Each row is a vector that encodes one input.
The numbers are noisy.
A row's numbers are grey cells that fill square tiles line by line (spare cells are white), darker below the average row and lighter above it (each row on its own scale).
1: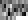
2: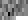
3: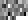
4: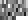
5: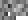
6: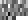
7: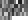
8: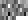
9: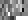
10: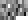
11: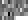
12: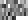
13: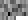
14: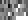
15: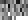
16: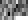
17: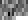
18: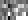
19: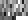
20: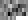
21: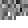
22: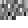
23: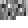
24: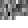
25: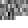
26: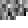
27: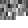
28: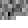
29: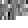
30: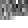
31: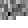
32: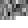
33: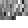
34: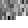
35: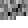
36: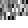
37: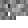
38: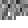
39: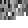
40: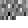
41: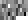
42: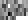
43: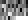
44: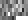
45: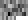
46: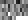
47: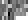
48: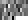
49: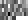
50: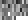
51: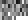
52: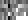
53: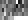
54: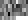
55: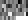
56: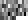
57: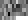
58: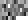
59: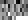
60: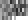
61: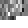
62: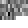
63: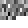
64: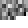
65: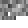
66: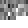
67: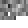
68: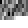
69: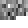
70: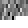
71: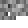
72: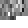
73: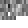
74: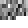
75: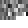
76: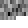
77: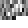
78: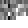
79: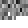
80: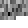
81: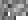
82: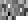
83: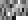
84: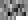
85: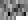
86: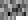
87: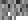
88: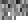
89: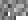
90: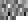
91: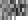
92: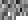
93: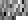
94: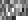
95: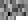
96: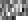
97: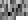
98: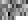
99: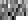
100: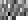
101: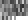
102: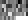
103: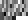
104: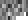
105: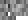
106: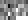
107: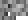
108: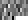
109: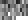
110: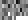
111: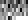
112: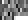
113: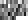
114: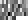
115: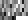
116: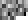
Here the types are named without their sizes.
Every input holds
a point on a circle, together with either a point on a circle, or a point on a line.
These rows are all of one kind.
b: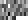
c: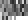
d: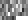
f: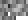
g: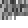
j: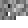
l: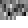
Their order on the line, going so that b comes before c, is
b, c, d, g, l, f, j.
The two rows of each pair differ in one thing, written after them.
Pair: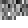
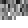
the place on the line
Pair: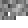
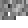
the place on the line
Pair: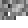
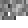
the place on the line
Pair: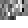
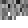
the place on the circle
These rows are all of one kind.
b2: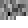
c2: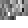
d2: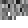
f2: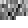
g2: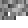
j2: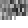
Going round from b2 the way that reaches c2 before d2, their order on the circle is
b2, f2, c2, g2, d2, j2.
